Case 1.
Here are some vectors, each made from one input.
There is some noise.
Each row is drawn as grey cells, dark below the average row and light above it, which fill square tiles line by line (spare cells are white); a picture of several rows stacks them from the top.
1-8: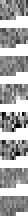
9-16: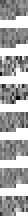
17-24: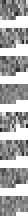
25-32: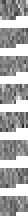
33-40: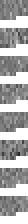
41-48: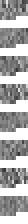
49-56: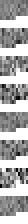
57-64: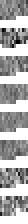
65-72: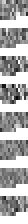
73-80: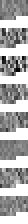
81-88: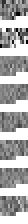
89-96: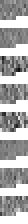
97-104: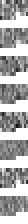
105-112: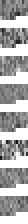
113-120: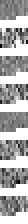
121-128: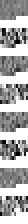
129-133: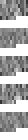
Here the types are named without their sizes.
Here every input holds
a list of points on a line.
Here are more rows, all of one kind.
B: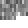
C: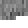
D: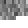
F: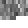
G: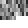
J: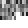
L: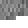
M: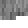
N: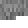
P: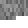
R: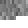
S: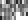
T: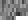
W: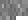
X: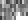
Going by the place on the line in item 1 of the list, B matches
D, F, S and X.
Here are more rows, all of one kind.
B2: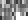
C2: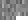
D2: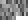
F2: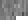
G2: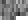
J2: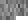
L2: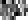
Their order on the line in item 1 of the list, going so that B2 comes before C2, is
B2, L2, C2, F2, G2, D2, J2.
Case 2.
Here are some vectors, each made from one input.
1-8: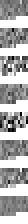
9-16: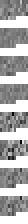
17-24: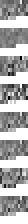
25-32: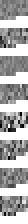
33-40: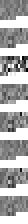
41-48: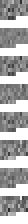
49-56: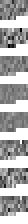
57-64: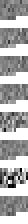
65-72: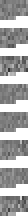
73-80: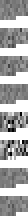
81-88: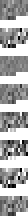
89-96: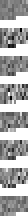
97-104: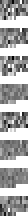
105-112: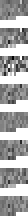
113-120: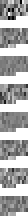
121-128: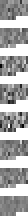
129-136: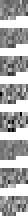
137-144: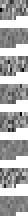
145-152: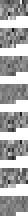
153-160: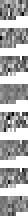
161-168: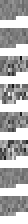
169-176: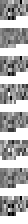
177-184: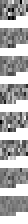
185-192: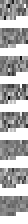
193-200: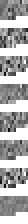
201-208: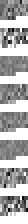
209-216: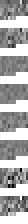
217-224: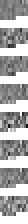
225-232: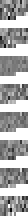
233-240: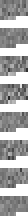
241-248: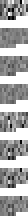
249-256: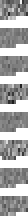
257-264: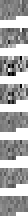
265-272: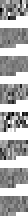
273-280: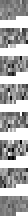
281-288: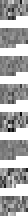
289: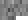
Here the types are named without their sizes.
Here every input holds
either a point on a circle and a true/false value, or a label.
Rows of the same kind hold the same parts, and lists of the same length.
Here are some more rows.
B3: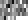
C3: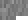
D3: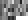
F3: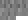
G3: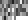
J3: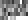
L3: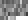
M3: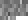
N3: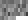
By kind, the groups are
B3, G3
C3, D3, F3, J3, L3, M3, N3

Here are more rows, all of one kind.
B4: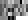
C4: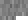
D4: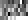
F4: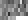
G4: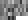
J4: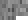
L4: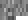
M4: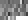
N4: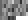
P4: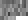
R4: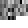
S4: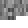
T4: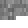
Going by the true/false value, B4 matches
C4, G4 and L4.
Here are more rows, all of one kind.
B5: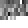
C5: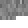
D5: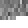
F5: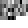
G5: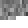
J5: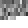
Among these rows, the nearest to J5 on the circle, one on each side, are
F5 and G5.
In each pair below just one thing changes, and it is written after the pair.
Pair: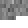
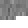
the true/false value
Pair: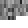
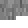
the true/false value
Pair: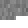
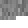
the true/false value
